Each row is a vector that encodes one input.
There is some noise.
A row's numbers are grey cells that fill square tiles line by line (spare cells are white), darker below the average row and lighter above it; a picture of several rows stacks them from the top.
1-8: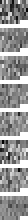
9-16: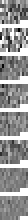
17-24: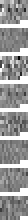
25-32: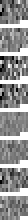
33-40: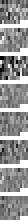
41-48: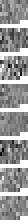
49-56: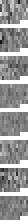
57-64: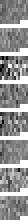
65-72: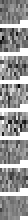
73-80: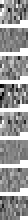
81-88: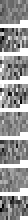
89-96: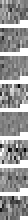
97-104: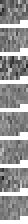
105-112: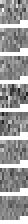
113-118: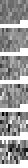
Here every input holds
a node of an 8-node tree, together with either a point on a 5-point circle and a true/false value, or a fixed value.
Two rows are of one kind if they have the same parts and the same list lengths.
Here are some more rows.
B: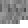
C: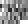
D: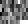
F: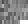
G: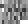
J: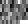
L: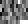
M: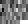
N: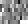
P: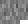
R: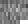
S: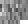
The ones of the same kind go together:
B, C, D, G, J, M, N, P, R, S
F, L

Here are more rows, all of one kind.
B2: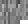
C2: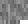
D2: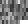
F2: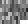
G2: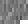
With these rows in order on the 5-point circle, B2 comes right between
F2 and G2.
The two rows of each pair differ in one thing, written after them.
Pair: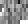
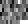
the true/false value
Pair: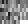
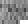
the true/false value
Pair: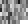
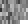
the true/false value
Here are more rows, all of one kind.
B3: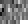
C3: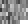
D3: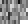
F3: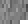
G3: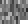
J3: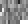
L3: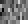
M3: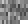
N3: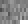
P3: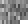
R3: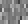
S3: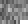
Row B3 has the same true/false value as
C3, D3, G3 and J3.
